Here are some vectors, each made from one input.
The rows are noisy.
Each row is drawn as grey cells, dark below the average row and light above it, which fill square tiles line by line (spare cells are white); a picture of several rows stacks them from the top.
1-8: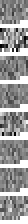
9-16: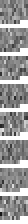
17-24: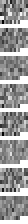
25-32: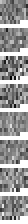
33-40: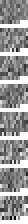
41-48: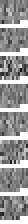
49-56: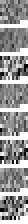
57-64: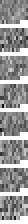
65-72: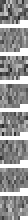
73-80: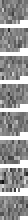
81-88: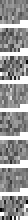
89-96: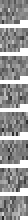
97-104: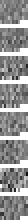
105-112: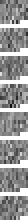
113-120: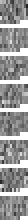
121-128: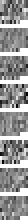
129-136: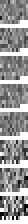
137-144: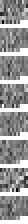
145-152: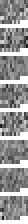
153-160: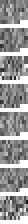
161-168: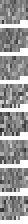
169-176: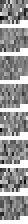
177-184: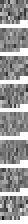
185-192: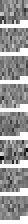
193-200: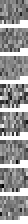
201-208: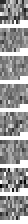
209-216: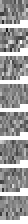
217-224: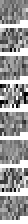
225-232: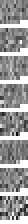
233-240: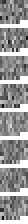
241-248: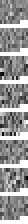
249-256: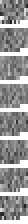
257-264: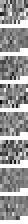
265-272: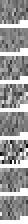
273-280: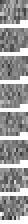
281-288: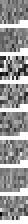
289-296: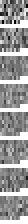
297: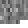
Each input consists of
a list of up to three points on a 10-point line.
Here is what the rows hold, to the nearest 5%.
All of them are lists of up to three points on a 10-point line: a few are empty, 25% hold one, 25% two and 50% three.
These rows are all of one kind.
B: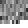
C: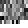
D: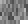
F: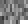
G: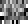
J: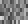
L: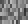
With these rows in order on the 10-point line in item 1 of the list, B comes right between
F and L.
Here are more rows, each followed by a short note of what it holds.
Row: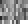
a list of one item
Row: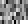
the empty list
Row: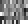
a list of one item
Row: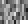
the empty list
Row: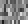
a list of one item
